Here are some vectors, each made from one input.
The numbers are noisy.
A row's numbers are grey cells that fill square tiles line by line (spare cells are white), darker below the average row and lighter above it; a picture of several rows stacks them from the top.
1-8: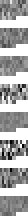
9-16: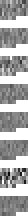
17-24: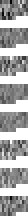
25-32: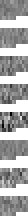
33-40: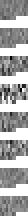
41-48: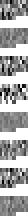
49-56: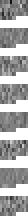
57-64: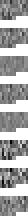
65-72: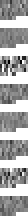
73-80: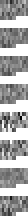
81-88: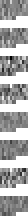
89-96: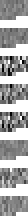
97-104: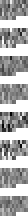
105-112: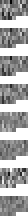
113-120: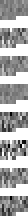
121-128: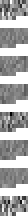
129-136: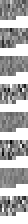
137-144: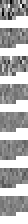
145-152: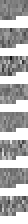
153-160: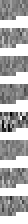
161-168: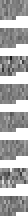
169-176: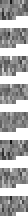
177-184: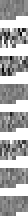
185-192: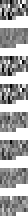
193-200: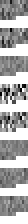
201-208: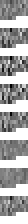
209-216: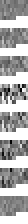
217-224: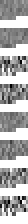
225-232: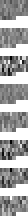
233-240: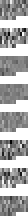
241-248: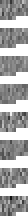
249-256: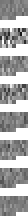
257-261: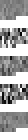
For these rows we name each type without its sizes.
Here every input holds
a point on a line and a true/false value.
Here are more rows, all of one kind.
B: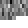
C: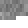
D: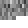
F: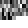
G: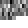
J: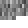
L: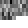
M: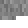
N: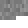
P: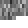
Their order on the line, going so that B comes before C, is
D, M, J, G, B, N, P, L, F, C.
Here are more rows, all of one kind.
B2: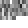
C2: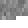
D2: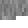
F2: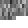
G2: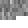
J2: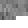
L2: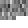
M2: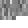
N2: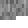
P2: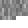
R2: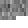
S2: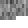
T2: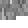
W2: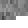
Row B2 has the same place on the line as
N2, P2, S2 and W2.
